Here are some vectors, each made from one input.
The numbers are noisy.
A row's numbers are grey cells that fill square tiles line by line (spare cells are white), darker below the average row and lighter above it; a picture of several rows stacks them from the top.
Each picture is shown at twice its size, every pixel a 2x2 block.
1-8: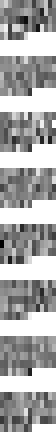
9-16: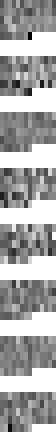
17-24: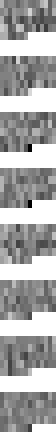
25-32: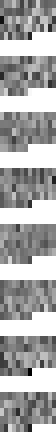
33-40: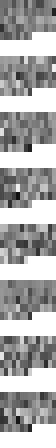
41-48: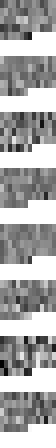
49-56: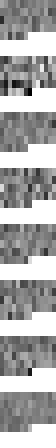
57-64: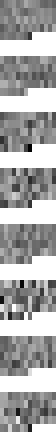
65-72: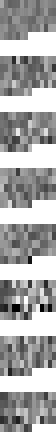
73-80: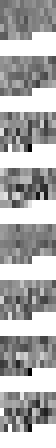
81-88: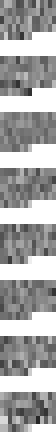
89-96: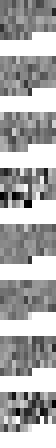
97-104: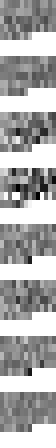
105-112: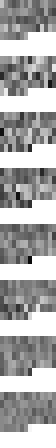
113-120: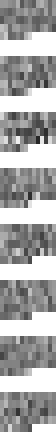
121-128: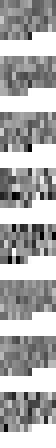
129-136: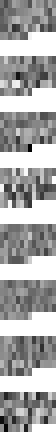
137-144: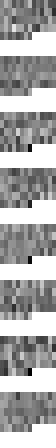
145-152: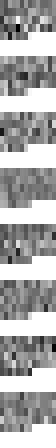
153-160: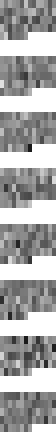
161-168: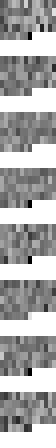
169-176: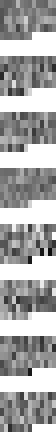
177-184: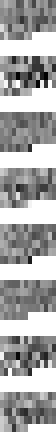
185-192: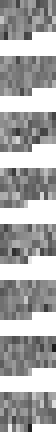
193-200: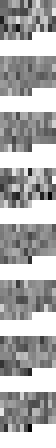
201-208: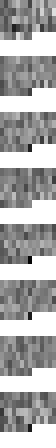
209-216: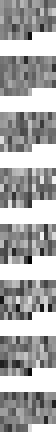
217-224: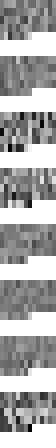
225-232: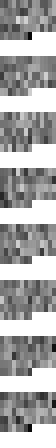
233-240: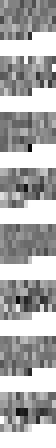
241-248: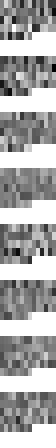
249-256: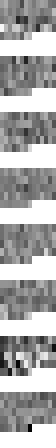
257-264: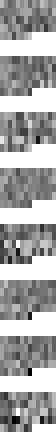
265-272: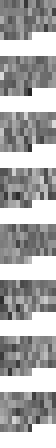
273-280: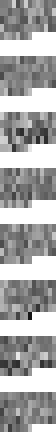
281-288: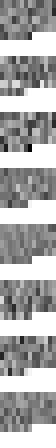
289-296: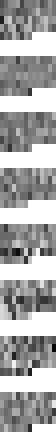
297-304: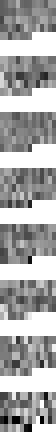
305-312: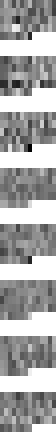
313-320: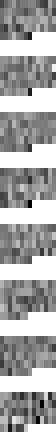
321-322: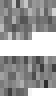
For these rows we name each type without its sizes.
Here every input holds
a point on a line, together with either a label, or a point on a line.
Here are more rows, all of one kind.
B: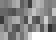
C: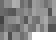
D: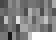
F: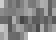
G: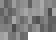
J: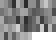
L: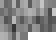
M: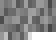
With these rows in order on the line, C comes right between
B and G.
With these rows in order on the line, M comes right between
F and L.
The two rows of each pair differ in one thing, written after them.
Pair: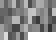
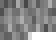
the place on the line
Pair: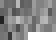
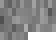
the place on the line
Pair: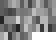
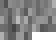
the place on the line
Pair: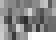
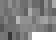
the label
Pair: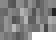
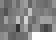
the place on the line
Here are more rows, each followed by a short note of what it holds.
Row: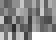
a label and a point on a line
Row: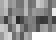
a point on each of two lines
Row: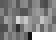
a point on each of two lines
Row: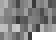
a point on each of two lines
